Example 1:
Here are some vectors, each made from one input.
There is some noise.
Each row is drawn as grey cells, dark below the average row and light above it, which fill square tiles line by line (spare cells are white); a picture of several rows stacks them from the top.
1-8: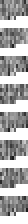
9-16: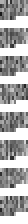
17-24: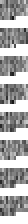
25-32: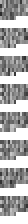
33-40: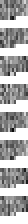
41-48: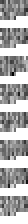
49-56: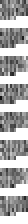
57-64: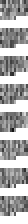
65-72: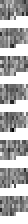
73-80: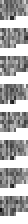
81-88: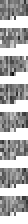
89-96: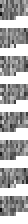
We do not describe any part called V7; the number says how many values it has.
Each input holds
a true/false value, together with either a point on a 5-point line, or a value of V7.
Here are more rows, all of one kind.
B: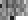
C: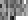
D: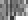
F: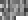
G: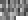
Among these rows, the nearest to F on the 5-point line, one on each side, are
C and G.
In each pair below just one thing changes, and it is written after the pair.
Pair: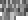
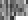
the true/false value
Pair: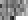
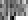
the place on the 5-point line
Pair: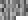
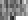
the true/false value
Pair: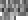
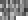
the place on the 5-point line
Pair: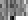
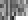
the place on the 5-point line
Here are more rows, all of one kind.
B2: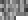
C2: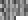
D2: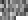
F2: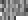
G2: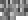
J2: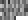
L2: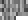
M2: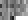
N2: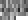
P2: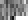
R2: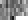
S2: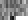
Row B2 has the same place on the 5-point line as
D2 and J2.
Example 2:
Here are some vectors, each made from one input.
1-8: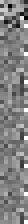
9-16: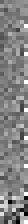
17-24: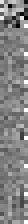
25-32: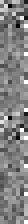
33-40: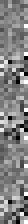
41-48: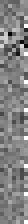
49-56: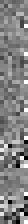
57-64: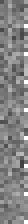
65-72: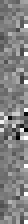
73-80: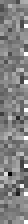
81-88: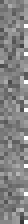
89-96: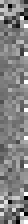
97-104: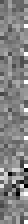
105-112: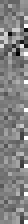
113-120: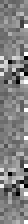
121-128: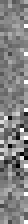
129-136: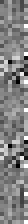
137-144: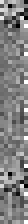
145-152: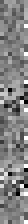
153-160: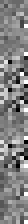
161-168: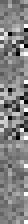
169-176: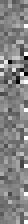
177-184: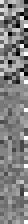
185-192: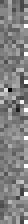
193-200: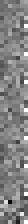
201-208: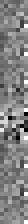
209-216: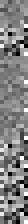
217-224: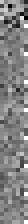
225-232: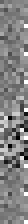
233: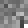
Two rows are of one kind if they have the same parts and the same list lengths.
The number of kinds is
2.
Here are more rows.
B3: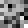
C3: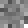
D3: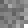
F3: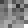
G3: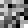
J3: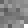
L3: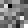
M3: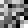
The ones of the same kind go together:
B3, G3, L3, M3
C3, D3, F3, J3

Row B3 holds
a point on a 5-point line and a true/false value.
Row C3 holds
a node of a 13-node tree.
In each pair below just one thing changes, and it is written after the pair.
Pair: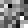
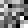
the true/false value
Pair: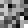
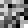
the true/false value
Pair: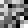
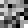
the place on the 5-point line
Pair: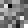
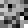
the place on the 5-point line
